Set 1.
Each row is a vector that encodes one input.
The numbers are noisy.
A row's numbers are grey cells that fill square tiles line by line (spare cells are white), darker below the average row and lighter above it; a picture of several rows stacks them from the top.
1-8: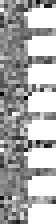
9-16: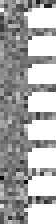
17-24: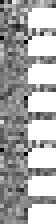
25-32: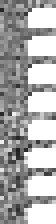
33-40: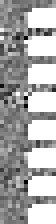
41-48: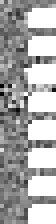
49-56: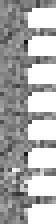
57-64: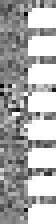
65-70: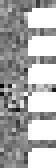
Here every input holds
a list of up to two points on a 4-point line.
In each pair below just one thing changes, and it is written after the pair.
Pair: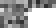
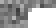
the place on the 4-point line in item 1 of the list
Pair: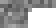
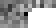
the place on the 4-point line in item 1 of the list
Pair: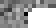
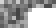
the place on the 4-point line in item 1 of the list
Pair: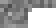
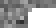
the place on the 4-point line in item 1 of the list
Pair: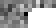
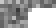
the place on the 4-point line in item 2 of the list
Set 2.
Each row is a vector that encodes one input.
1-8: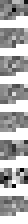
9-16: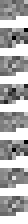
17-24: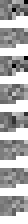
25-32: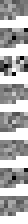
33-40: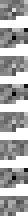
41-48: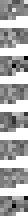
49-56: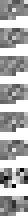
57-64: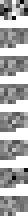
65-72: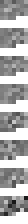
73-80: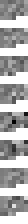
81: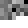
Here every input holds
a list of up to two points on a 4-point line.
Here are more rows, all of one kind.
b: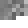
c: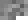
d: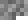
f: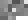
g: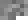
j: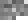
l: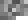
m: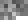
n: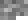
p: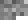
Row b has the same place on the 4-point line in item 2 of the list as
c and g.
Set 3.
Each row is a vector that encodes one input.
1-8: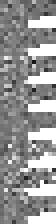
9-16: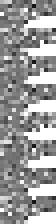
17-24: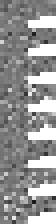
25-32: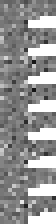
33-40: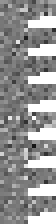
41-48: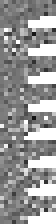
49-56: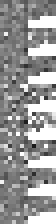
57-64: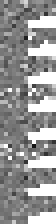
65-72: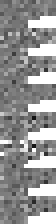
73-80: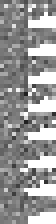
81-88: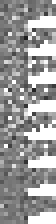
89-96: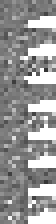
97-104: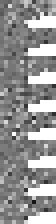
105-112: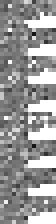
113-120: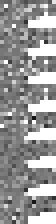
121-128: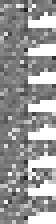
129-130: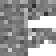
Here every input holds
one of 6 labels and a true/false value.
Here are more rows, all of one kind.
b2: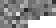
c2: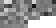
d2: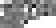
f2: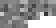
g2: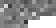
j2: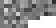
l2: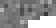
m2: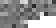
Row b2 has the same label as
c2 and j2.
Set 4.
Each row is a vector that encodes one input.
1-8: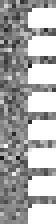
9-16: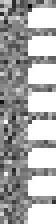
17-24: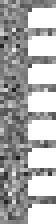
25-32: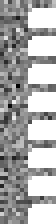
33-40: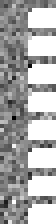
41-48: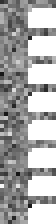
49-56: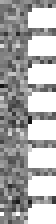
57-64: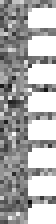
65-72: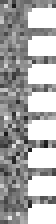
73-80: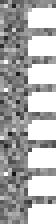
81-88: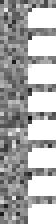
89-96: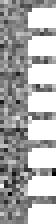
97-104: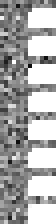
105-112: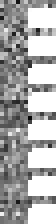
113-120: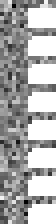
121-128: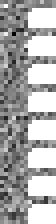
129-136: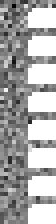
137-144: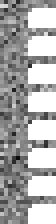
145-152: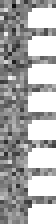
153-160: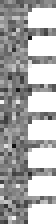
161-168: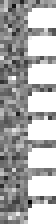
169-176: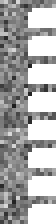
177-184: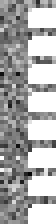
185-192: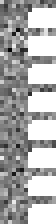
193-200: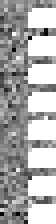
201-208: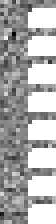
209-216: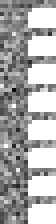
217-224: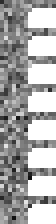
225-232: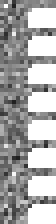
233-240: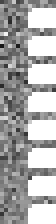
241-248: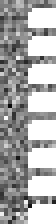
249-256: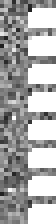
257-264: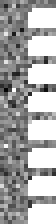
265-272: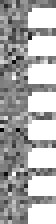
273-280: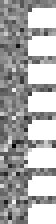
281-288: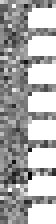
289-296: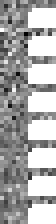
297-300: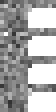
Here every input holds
a point on a 5-point line, together with either a point on a 6-point circle, or a fixed value.
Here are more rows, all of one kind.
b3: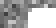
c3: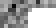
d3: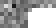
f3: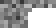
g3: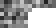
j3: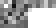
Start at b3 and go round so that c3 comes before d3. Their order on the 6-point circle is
b3, c3, f3, d3, j3, g3.
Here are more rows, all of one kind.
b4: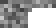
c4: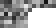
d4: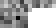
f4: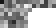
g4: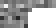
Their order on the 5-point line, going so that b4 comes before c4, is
b4, f4, d4, g4, c4.
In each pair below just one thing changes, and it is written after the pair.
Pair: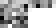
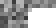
the place on the 6-point circle
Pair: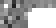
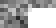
the place on the 5-point line
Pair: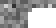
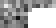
the place on the 5-point line
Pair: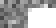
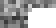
the place on the 5-point line
